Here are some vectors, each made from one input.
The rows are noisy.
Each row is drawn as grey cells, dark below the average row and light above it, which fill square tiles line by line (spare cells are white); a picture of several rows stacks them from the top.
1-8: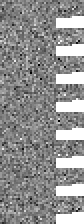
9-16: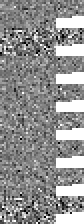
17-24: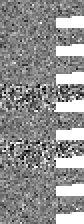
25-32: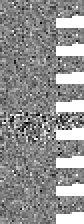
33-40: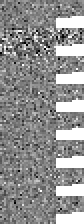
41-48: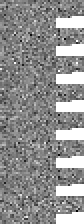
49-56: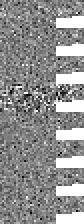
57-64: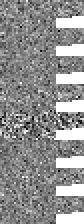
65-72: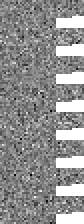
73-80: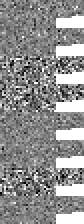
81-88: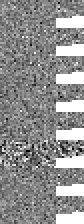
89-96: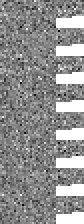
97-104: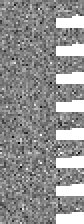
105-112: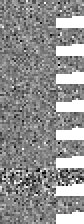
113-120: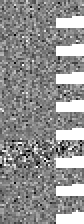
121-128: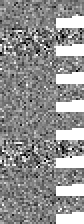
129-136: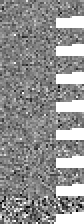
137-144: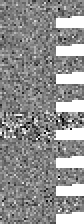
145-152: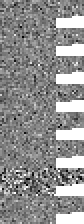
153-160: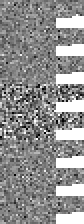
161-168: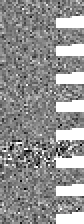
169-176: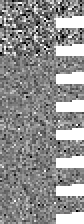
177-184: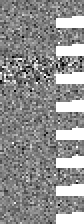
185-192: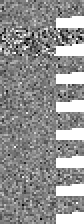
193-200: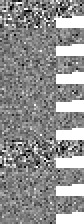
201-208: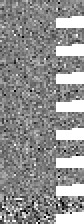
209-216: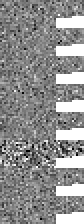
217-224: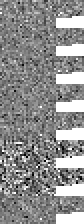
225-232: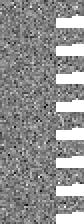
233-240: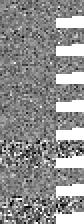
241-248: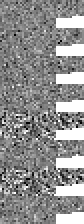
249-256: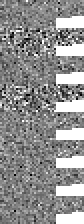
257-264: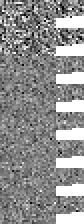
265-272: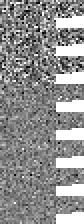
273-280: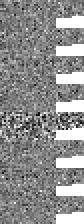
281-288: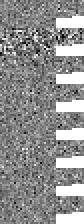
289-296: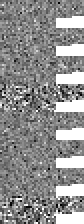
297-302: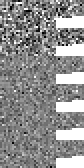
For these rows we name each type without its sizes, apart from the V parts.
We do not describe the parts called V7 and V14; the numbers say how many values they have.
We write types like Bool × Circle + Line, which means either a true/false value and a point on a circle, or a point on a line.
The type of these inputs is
Bool × Bool × Bool × V7 × V14 + Circle.
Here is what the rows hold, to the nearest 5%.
About 15% of them hold a point on a circle. The rest hold three true/false values, a value of V7 and a value of V14.
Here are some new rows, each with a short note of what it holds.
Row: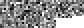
a point on a circle
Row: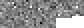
three true/false values, a value of V7 and a value of V14
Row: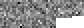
three true/false values, a value of V7 and a value of V14
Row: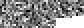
a point on a circle
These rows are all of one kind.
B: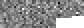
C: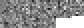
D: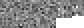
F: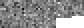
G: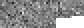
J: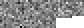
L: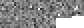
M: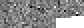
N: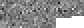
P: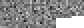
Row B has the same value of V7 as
C and M.
